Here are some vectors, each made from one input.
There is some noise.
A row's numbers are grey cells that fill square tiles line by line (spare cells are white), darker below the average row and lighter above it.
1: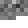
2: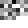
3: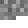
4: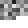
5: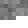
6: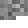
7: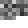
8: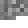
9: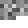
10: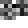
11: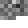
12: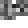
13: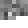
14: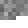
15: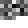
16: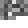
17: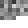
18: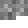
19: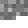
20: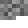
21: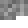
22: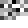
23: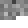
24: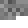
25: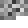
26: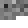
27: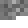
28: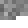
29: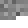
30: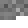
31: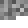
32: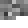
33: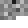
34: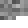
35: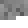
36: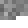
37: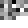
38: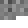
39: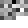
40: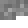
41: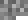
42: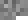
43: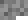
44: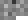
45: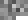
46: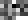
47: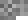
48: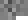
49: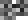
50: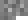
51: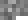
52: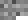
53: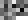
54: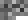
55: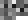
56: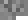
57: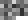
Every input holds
a point on a 6-point line, together with either a fixed value, or four true/false values.
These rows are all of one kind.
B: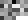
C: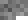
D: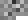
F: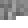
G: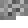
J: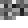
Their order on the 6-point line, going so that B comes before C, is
G, D, B, C, J, F.
